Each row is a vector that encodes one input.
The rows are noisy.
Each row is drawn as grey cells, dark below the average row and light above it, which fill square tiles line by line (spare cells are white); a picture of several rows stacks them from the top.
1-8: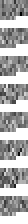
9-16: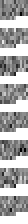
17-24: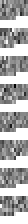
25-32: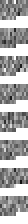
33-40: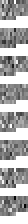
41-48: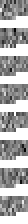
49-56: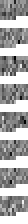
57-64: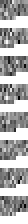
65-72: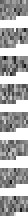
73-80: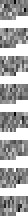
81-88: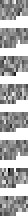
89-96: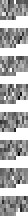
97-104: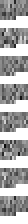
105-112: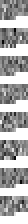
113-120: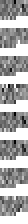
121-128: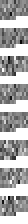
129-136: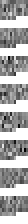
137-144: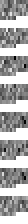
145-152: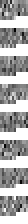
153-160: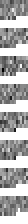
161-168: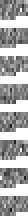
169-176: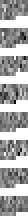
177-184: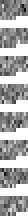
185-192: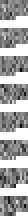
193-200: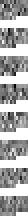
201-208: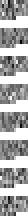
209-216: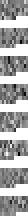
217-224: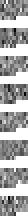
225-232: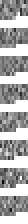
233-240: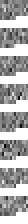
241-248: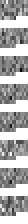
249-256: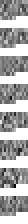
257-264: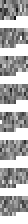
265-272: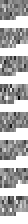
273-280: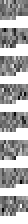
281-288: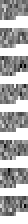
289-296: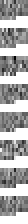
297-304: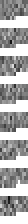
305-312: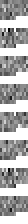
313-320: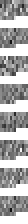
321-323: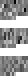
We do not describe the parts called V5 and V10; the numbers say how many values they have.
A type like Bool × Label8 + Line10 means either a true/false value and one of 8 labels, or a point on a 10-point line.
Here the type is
Bool × Bool × Bool × V5 + (Line7 + V10) × Line8.
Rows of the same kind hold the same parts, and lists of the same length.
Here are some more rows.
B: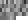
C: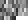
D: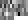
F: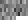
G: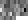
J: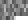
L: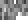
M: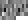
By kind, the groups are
B, J, L
C, F, M
D, G

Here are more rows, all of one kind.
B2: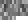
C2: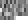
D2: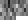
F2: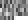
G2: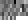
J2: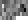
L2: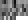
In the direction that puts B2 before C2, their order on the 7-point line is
J2, L2, D2, G2, B2, C2, F2.
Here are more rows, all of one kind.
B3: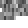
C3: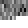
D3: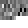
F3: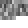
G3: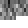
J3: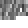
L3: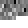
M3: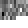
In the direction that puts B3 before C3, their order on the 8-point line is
G3, B3, L3, D3, C3, F3, J3, M3.
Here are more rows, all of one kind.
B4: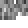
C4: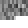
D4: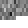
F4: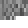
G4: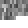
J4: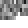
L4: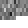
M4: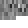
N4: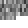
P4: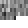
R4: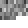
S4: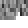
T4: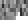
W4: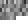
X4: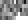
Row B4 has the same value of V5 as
D4, G4, L4 and R4.
